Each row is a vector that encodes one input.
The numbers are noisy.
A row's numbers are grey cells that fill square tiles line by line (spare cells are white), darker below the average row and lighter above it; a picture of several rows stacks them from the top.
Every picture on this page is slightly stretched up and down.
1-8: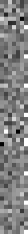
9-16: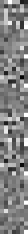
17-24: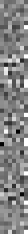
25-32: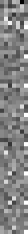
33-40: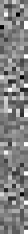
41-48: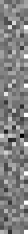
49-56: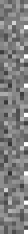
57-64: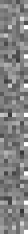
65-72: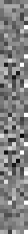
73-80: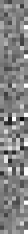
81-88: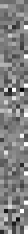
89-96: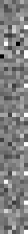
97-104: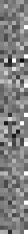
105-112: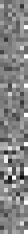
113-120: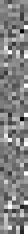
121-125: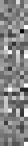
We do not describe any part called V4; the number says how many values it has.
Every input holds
either a point on a 6-point circle, or a list of up to two items, each a point on a 5-point line and a value of V4.
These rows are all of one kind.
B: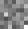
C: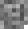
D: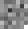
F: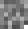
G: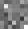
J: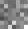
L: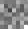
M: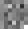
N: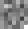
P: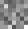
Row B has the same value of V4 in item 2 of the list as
G, J, L and P.
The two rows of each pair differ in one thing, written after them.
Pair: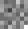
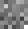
the value of V4 in item 1 of the list
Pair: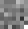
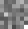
the place on the 5-point line in item 2 of the list
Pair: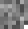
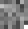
the value of V4 in item 2 of the list
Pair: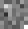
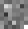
the value of V4 in item 2 of the list
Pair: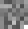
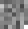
the place on the 5-point line in item 1 of the list
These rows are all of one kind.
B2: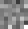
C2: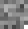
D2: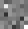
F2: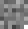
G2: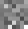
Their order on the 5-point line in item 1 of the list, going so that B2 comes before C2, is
B2, C2, F2, D2, G2.
